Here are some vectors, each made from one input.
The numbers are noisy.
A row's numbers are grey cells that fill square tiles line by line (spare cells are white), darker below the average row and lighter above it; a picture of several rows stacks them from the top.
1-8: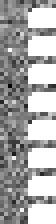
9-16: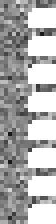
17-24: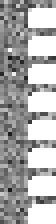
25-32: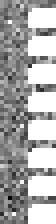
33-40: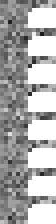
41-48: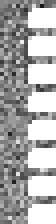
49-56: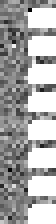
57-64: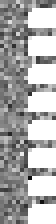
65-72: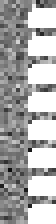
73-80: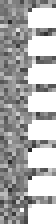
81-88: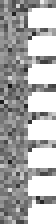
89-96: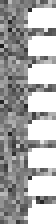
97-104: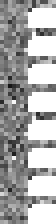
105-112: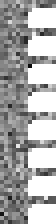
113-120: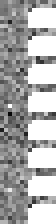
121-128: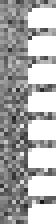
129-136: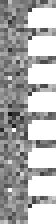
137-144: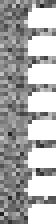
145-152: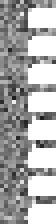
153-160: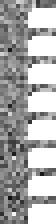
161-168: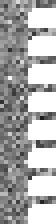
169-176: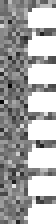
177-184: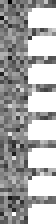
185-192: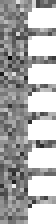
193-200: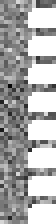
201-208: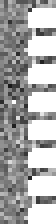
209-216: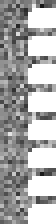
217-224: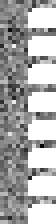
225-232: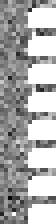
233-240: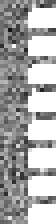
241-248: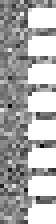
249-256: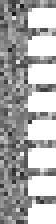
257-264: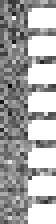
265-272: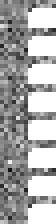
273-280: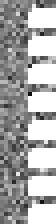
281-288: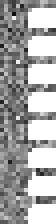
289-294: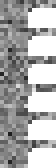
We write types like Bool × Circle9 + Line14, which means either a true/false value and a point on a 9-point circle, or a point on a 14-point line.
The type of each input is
Bool × Bool × Bool × Bool + Circle19 + Circle20 + Unit.
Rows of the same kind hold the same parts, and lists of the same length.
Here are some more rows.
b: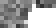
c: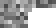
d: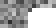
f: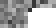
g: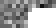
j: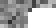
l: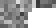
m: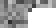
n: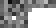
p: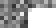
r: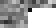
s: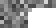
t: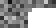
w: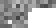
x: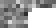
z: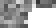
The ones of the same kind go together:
b, c, g, l, w, x, z
d, f, j, m
n, p, s, t
r

